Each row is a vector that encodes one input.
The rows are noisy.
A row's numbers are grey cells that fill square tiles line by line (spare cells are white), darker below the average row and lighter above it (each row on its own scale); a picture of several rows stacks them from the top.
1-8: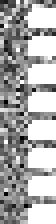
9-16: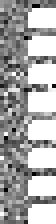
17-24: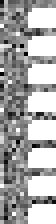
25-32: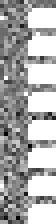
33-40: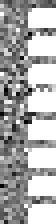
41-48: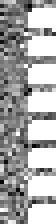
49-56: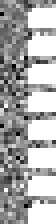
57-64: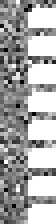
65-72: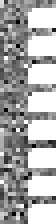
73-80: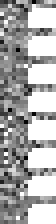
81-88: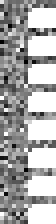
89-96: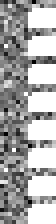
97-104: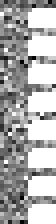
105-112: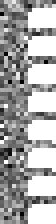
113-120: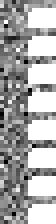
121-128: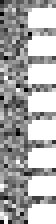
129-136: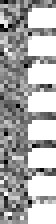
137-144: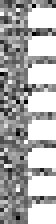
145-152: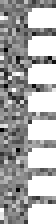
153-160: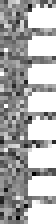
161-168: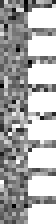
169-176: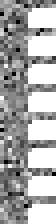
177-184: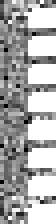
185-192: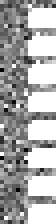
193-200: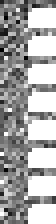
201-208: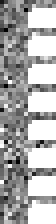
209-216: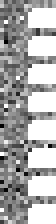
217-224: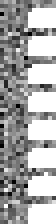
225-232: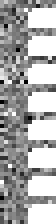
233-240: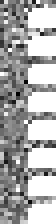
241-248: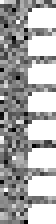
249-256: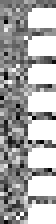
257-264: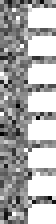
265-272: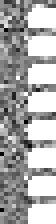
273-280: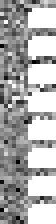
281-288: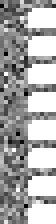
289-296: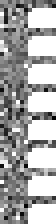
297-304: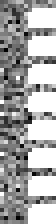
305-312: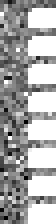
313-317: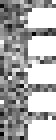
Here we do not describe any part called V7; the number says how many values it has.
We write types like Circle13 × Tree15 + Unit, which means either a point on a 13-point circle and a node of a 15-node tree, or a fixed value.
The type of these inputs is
(Bool × Bool × Bool + V7) × Label9 + Unit.
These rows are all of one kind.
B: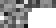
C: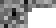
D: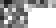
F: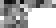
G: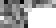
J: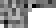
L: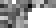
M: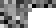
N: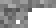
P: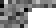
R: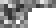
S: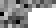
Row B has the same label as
F and G.
